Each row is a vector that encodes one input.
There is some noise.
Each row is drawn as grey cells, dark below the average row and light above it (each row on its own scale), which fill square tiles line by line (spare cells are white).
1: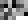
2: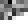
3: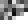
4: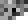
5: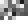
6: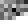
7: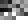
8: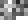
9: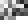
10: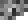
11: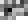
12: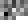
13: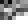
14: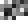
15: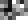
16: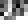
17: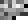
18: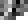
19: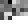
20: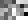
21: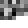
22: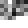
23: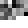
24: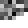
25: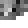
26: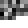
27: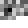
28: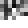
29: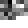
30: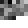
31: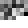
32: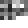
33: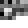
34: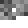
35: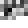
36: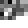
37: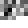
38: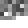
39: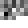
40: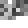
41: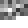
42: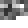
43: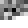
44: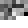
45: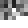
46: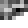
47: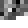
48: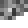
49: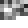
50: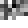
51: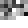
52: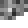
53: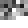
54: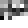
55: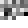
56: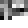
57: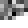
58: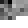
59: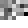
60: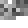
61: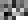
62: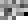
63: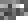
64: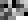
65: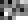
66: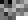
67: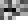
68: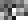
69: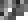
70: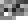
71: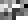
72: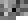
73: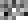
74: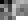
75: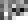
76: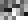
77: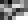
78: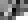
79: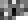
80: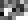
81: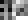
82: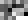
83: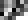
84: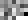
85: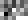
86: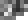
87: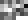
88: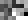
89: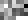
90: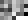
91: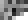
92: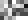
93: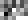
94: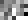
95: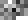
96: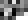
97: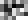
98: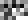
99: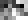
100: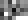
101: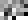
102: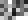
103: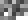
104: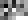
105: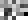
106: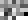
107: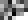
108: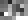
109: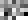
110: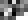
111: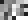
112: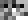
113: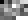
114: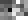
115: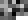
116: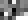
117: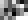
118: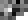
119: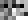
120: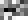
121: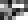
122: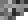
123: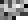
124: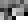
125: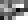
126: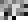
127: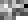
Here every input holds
a point on a 9-point line, together with either a point on an 8-point line, or a point on a 9-point line.
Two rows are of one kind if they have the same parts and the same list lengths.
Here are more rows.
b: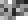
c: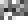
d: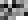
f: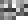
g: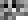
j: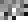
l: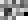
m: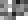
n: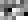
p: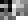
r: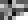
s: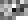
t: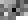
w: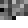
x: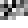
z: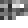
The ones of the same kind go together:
b, c, f, j, l, m, n, p, r, s, x, z
d, g, t, w

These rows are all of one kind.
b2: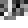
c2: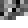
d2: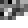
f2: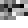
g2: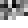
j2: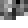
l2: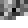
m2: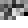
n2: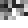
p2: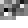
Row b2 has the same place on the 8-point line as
g2, n2 and p2.
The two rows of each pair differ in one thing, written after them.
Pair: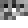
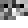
the place on the 8-point line
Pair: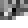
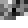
the place on the 9-point line
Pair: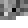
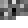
the place on the 9-point line
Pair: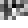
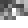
the place on the 9-point line
